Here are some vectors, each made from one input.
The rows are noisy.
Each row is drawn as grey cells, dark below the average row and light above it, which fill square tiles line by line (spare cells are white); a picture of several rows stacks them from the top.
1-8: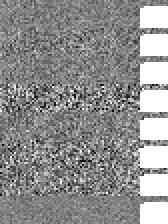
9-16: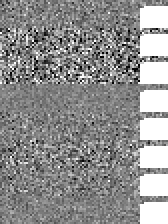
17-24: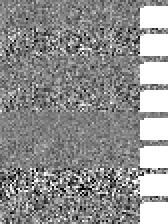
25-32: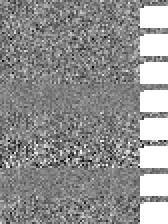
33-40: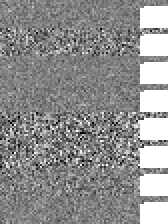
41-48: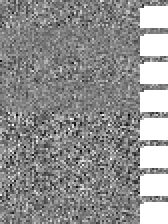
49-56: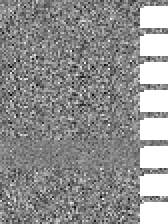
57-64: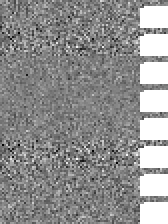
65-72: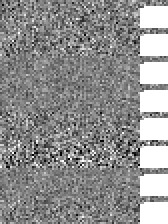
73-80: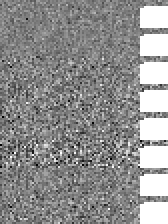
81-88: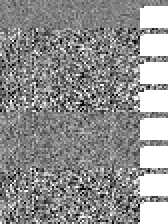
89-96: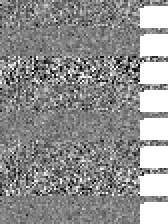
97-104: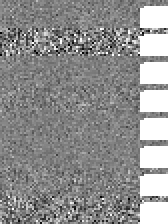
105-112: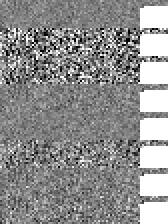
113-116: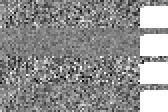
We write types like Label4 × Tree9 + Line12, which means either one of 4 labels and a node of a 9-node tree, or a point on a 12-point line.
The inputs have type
Label4 × (Tree12 + Unit) + Line9.
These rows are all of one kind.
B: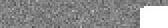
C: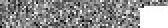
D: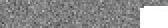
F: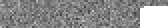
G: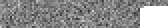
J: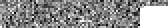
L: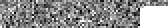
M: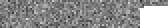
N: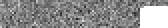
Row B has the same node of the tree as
C, D and M.
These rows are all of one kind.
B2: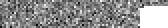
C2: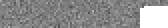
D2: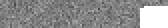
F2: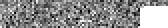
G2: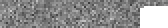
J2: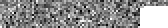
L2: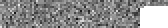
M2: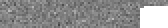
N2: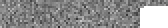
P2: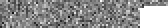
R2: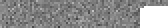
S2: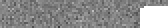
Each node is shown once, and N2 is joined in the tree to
B2 and S2.
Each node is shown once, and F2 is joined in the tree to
J2.
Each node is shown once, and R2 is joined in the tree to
L2, P2 and S2.
